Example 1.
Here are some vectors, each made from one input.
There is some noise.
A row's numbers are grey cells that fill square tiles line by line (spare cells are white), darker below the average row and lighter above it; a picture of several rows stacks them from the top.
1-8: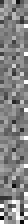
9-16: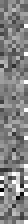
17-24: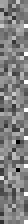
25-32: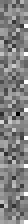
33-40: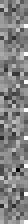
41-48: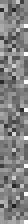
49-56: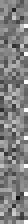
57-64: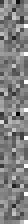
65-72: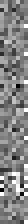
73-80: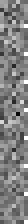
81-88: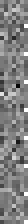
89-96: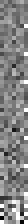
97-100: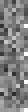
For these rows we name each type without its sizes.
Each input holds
a list of points on a line.
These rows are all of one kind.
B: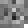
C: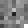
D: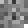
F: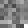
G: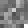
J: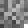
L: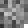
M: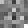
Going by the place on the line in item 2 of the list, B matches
C and J.
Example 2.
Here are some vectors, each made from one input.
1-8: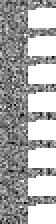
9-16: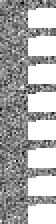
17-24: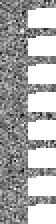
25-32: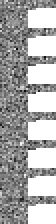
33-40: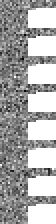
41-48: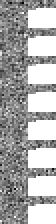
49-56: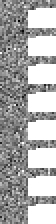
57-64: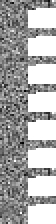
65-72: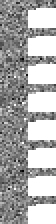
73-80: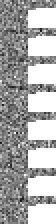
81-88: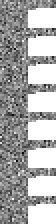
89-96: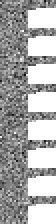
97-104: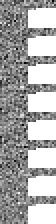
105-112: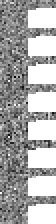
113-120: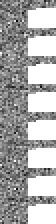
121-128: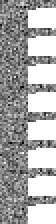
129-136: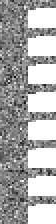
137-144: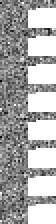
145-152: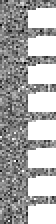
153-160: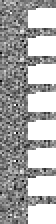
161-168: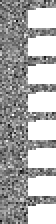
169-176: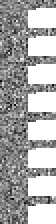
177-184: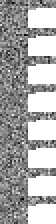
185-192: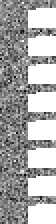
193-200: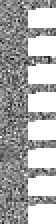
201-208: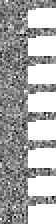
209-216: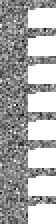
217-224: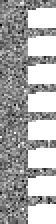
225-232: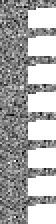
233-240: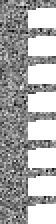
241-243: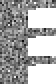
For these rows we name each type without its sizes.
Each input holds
a point on a line, together with either a point on a circle, or a fixed value.
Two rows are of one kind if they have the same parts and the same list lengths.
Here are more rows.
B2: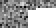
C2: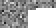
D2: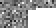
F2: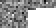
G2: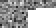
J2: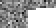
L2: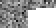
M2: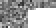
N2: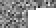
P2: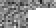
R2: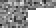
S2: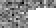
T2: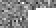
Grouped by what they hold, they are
B2, F2, G2, J2, L2, R2
C2, D2, M2, N2, P2, S2, T2

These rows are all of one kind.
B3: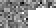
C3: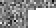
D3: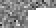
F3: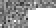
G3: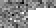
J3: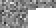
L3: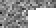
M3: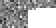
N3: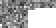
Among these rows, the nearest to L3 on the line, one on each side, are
C3 and D3.
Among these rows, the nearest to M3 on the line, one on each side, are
J3 and N3.
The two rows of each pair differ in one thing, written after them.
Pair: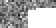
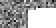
the place on the line
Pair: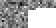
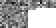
the place on the circle
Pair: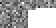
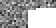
the place on the circle
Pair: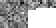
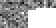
the place on the circle
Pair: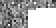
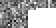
the place on the circle
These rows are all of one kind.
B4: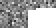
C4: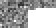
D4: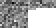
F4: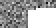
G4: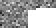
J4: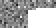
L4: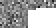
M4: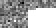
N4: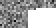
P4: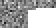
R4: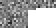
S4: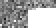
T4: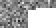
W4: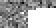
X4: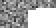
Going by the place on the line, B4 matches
F4, L4, N4 and R4.
